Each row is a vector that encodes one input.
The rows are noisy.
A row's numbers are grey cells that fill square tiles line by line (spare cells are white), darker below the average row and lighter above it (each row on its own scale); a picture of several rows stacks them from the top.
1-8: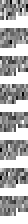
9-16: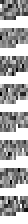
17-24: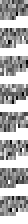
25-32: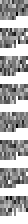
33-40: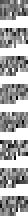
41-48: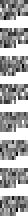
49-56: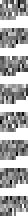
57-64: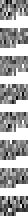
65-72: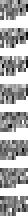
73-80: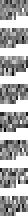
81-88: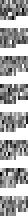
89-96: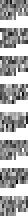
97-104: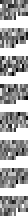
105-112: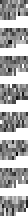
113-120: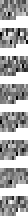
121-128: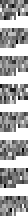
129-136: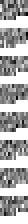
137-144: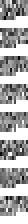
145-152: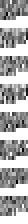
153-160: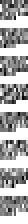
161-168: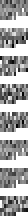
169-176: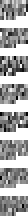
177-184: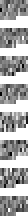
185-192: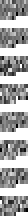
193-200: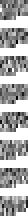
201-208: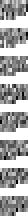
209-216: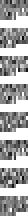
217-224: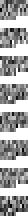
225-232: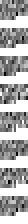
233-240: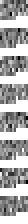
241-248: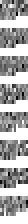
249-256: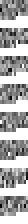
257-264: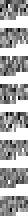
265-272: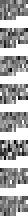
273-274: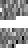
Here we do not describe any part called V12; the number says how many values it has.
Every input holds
a true/false value, together with either a fixed value, or one of 7 labels and a value of V12.
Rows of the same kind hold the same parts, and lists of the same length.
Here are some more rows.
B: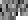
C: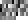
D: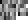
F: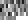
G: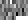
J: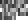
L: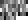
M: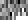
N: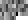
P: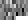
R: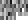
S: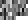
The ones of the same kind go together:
B, C, D, F, G, J, L, M, N, P, S
R

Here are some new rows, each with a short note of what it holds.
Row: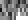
one of 7 labels, a true/false value and a value of V12
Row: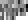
a true/false value
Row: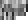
a true/false value
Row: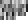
a true/false value
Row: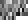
one of 7 labels, a true/false value and a value of V12
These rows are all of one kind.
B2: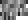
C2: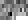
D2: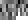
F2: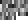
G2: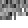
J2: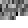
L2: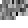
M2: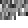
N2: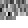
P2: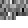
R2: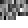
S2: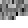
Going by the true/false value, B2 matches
F2, M2, P2 and R2.
